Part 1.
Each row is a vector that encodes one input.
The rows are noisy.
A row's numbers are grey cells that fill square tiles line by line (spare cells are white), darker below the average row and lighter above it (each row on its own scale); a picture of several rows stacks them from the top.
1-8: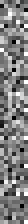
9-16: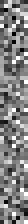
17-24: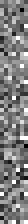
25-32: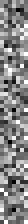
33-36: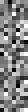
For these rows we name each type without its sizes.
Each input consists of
three true/false values.
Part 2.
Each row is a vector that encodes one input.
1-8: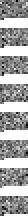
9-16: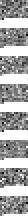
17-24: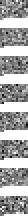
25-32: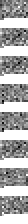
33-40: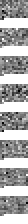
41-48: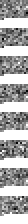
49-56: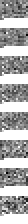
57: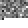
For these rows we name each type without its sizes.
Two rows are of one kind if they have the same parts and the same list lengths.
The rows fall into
2 kinds.
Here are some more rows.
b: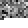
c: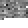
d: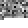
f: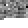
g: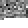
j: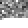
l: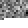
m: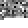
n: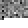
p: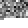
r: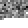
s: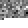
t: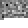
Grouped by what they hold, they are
b, c, f, g, j, l, n, p, r, s, t
d, m

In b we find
four true/false values.
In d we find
a fixed value.
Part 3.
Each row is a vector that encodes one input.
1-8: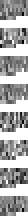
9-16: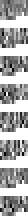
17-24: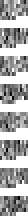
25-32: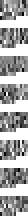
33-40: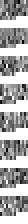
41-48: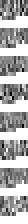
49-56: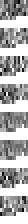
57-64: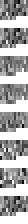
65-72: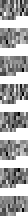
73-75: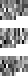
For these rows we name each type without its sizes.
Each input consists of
four true/false values.
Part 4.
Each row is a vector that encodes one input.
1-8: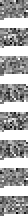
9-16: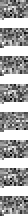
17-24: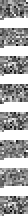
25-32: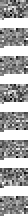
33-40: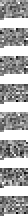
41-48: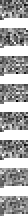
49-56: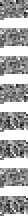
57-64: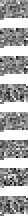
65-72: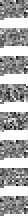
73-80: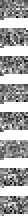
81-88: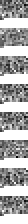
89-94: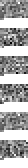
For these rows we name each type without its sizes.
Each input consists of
a label.
